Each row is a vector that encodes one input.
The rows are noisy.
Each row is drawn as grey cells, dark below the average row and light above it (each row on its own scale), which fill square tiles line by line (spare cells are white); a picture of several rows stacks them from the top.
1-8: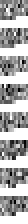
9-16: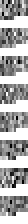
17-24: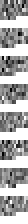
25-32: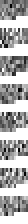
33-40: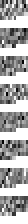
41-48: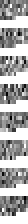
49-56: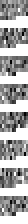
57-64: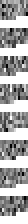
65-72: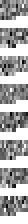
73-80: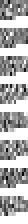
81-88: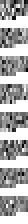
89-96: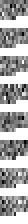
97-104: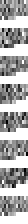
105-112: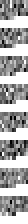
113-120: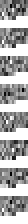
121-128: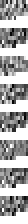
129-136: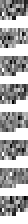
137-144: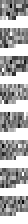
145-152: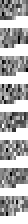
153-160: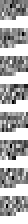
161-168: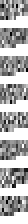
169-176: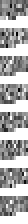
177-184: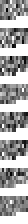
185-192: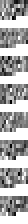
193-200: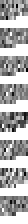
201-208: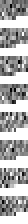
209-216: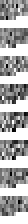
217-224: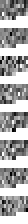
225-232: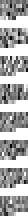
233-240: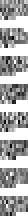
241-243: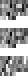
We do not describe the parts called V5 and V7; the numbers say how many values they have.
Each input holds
either a fixed value, or a node of an 8-node tree, or a node of a 9-node tree and a value of V7, or a true/false value and a value of V5.
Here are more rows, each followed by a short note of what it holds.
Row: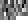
a fixed value
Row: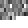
a node of a 9-node tree and a value of V7
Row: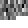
a fixed value
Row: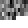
a node of an 8-node tree
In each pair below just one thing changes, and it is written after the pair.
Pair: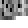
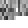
the node of the tree
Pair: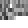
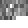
the node of the tree
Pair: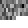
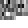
the node of the tree
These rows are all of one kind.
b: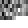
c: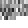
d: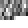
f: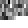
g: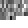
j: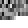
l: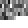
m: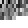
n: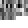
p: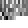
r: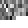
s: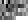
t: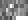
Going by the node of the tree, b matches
j and s.
